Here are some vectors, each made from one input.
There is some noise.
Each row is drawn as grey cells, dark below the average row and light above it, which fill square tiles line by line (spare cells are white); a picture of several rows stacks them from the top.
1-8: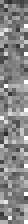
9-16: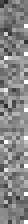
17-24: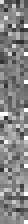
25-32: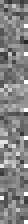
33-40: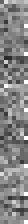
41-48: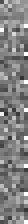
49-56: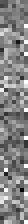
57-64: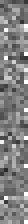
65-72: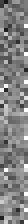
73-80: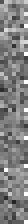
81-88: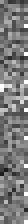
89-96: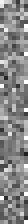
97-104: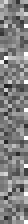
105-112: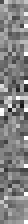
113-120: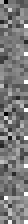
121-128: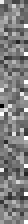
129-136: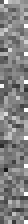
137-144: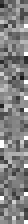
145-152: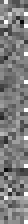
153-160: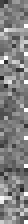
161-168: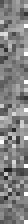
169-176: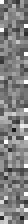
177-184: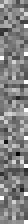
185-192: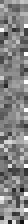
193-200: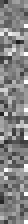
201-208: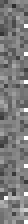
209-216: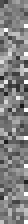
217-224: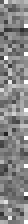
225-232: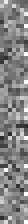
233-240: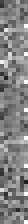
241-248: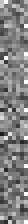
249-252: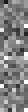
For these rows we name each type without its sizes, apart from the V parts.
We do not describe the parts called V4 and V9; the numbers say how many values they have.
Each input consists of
a value of V4, together with either a point on a line and a true/false value, or a value of V9.
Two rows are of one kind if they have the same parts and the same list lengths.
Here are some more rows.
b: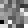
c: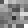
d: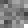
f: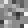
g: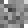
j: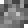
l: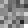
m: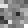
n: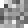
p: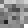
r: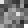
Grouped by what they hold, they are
b, c, f, g, l, m, n, p
d, j, r

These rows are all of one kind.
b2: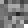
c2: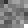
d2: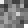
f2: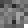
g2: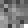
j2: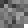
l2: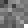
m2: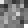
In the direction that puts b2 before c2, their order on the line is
l2, f2, d2, m2, j2, b2, c2, g2.
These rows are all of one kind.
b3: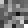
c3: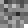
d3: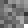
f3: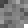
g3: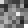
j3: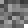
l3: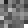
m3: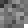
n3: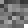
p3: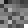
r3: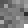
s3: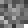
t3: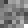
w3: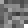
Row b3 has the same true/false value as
d3, r3 and w3.
